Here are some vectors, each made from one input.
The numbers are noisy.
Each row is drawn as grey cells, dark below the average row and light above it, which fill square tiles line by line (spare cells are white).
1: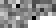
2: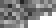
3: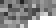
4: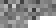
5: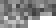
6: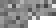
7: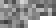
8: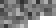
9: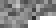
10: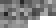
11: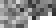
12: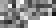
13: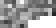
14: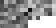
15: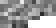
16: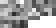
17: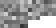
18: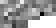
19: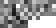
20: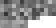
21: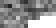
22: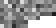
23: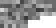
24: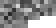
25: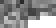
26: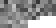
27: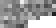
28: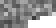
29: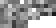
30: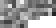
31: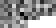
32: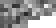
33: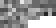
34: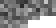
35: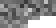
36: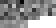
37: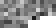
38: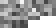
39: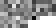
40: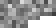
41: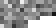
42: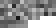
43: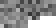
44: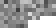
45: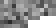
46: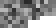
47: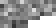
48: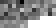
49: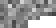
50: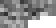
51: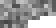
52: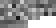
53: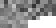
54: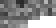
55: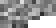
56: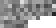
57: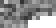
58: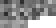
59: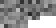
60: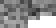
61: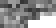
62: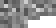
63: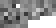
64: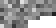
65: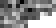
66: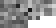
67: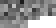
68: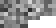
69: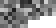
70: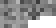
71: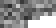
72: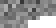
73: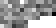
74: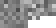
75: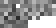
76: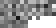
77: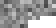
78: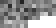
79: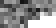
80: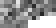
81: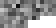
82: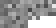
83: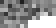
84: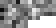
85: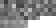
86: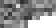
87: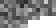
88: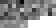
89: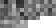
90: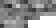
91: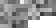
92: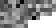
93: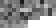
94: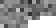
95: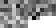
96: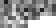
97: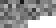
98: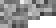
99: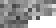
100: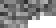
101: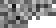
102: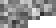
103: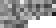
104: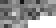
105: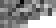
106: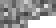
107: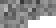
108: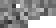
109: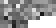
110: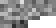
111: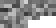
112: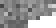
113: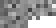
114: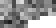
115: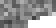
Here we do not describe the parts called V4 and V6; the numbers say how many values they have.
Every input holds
a value of V6, together with either a point on a 5-point circle and a true/false value, or a value of V4.
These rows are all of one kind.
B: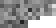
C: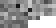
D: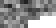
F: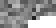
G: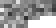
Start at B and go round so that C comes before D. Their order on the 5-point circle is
B, C, G, F, D.
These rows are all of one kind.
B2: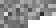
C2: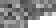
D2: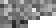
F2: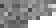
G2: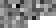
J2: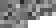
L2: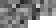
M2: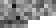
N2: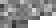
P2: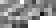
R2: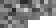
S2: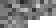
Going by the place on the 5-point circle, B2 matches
C2 and P2.
